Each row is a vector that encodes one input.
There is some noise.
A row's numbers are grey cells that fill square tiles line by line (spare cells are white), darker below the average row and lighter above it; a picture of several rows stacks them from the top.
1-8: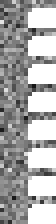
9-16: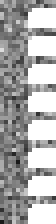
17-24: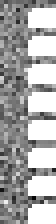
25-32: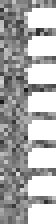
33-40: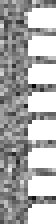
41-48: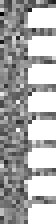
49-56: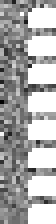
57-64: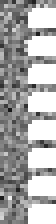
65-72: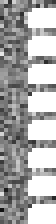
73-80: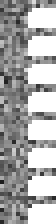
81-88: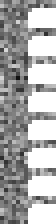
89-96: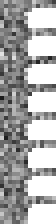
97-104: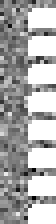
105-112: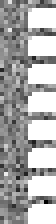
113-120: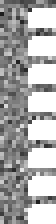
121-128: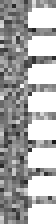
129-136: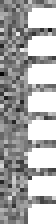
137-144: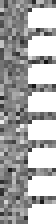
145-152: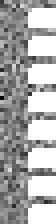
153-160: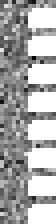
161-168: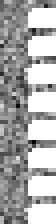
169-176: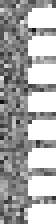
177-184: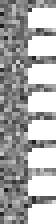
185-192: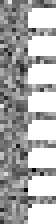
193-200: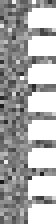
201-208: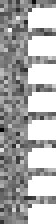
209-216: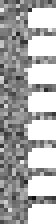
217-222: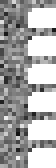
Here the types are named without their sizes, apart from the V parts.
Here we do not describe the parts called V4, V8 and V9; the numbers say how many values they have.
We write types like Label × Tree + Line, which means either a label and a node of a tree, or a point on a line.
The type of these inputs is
Bool × V9 + (Circle + V8) × V4 + Line.
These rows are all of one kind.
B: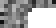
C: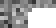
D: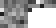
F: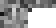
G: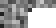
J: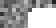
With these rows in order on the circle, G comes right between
D and F.
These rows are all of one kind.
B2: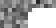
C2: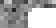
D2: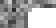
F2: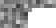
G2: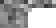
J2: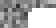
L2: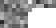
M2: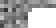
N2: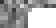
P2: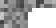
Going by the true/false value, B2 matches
F2, J2, M2 and P2.
